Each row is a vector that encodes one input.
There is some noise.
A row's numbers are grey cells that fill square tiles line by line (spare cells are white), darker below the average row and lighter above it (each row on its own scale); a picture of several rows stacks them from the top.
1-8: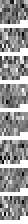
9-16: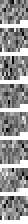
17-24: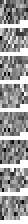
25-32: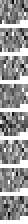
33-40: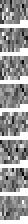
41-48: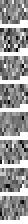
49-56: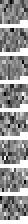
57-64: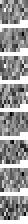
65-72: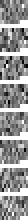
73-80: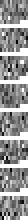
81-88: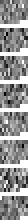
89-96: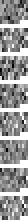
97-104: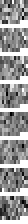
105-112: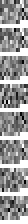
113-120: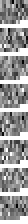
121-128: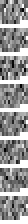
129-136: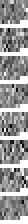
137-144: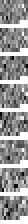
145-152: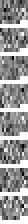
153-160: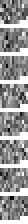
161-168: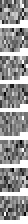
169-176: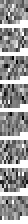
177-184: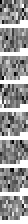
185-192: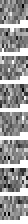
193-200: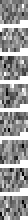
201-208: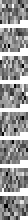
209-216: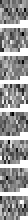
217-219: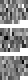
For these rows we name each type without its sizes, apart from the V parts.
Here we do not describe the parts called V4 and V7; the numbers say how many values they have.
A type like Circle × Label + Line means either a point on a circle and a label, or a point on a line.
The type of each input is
Bool × (Line + V4 × V7) × Tree.
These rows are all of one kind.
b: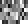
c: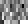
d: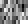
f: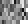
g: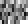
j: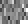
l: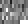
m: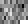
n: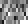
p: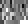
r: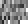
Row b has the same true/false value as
f, g and j.
